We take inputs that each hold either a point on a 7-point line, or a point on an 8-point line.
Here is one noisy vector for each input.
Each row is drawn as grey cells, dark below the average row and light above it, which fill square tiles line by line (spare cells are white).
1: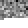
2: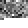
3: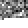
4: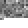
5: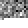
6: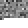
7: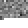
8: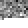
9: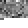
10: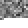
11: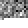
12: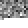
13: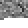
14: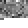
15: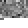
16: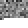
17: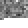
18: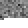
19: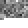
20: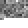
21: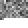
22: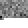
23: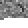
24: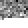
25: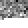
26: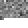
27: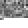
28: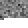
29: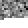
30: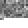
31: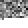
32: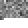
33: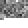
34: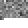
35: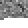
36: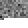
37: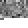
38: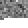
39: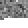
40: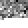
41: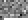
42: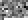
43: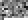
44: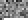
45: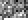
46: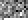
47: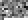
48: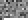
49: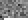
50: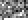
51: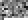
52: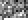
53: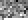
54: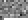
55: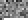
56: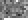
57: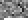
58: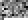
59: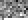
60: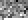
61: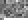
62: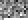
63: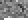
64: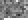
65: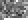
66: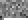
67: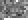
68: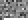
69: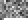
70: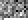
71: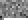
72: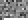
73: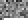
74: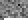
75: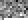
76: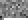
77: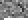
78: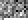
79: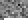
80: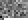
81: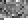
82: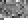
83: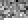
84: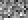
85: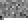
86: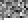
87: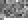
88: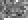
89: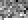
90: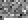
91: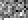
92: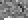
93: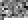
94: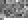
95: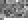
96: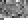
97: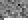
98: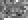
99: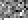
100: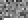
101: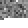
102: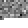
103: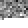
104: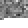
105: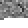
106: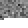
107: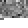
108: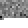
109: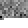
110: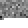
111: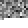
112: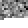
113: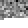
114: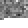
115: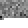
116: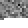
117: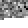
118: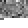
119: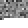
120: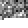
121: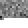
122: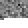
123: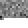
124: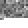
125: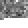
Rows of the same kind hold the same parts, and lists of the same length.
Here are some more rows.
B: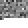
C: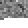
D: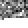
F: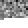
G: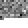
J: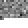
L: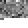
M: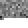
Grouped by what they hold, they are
B, C, G, J, L, M
D, F

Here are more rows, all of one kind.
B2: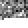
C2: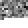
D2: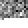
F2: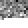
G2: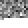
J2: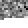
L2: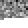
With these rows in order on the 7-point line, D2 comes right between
B2 and G2.
